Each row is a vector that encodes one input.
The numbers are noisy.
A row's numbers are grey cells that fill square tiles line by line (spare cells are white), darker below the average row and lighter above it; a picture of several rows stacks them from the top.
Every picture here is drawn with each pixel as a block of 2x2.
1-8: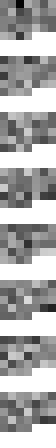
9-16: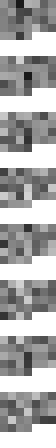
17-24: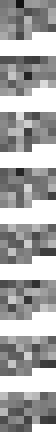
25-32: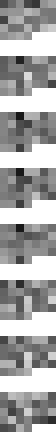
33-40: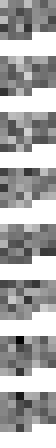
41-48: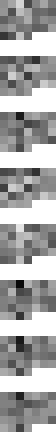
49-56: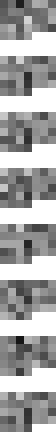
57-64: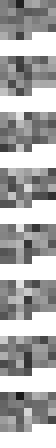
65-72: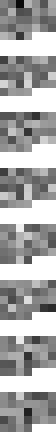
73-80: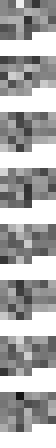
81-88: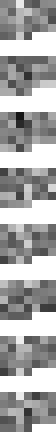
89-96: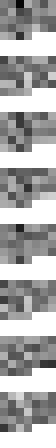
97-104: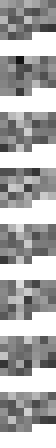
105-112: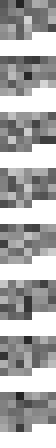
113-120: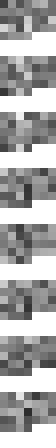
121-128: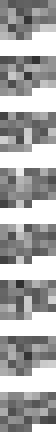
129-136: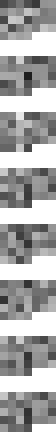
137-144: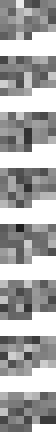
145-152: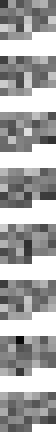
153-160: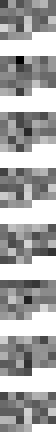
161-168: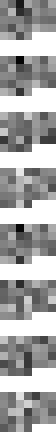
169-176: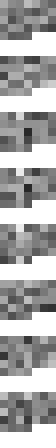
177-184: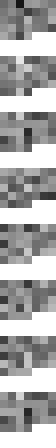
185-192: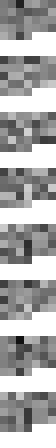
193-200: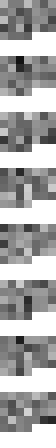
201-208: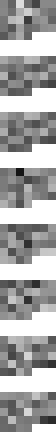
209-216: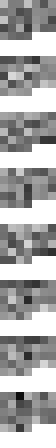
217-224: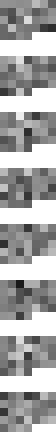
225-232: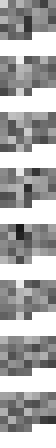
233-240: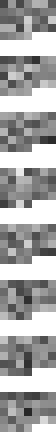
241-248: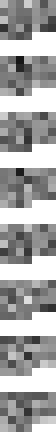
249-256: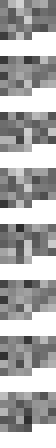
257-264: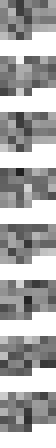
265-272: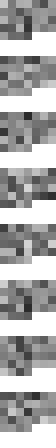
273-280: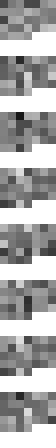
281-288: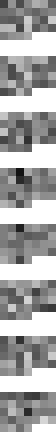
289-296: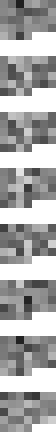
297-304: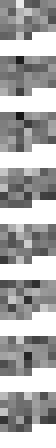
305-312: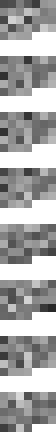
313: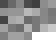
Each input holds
a point on a 19-point circle and a true/false value.
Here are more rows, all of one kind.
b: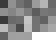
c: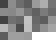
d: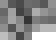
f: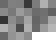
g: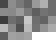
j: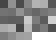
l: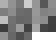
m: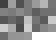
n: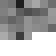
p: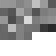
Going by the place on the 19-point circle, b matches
c and g.
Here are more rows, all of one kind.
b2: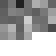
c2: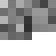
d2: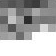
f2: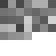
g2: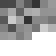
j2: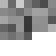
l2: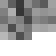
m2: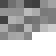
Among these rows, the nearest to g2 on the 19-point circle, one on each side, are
d2 and m2.
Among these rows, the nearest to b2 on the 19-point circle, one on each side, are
f2 and l2.
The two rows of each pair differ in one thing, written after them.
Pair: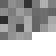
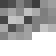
the place on the 19-point circle
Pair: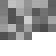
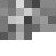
the place on the 19-point circle
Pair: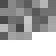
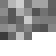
the true/false value
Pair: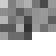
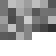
the place on the 19-point circle
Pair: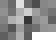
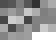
the true/false value
